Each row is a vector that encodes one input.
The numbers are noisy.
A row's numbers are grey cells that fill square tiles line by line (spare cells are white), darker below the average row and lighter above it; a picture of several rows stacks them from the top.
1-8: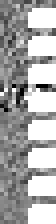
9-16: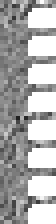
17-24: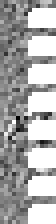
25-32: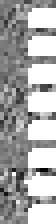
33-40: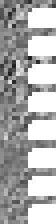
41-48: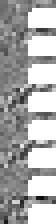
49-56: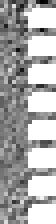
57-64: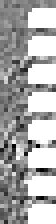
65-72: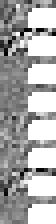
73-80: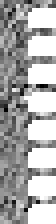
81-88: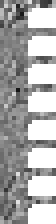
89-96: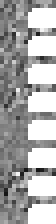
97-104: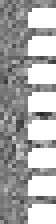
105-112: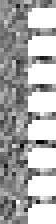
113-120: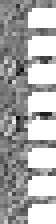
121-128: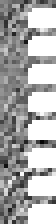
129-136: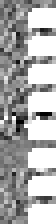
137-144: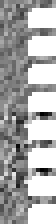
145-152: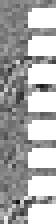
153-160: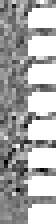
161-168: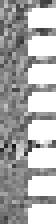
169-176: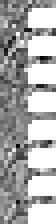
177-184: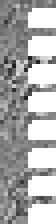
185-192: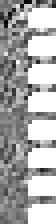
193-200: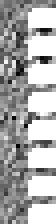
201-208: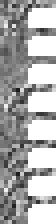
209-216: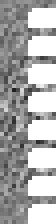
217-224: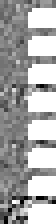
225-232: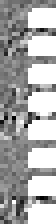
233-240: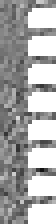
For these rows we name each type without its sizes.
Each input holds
a list of points on a circle.
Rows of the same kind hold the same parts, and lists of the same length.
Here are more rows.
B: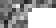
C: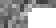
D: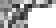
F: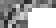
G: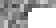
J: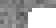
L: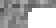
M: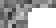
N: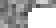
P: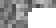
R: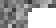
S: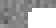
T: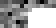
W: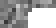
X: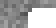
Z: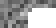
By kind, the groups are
B, C, D, F, N, P, S, W
G, J, L, M, R, X, Z
T

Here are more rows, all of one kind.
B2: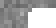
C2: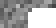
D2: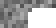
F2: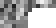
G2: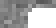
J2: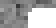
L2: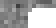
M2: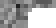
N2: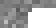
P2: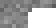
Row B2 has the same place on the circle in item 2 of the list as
D2 and F2.
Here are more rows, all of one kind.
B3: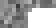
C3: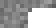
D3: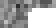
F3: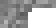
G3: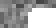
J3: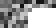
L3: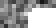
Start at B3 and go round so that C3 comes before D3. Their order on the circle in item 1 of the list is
B3, C3, F3, J3, G3, D3, L3.
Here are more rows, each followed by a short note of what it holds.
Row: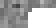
a list of two items
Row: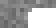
a list of one item
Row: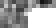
a list of one item
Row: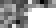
the empty list
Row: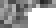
a list of two items
